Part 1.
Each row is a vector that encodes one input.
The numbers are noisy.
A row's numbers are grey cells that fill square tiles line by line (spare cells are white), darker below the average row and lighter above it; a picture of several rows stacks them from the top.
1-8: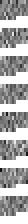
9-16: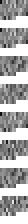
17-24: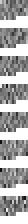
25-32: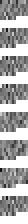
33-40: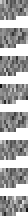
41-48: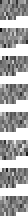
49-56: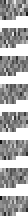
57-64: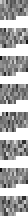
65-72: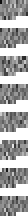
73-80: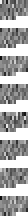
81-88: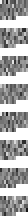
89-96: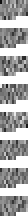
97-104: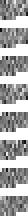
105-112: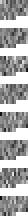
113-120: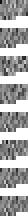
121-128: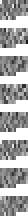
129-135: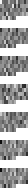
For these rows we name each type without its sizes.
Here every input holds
a point on a circle.
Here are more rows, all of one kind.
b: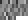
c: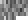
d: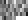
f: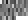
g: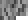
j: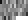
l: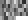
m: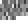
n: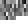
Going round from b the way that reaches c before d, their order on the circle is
b, g, c, f, m, n, l, d, j.
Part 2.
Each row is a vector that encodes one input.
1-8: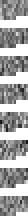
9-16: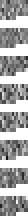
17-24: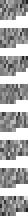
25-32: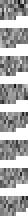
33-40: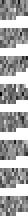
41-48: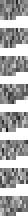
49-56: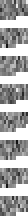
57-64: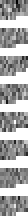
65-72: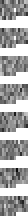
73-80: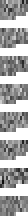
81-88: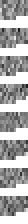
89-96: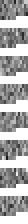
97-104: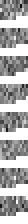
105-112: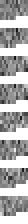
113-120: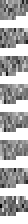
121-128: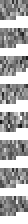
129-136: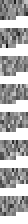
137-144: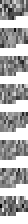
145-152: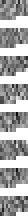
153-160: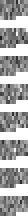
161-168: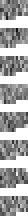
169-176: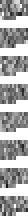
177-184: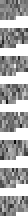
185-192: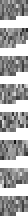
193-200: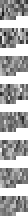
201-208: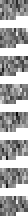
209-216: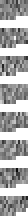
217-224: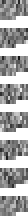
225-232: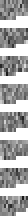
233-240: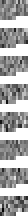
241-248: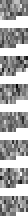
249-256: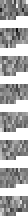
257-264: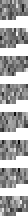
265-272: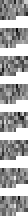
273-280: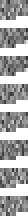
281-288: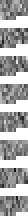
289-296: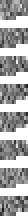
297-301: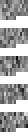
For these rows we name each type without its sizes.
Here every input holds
a point on a circle.
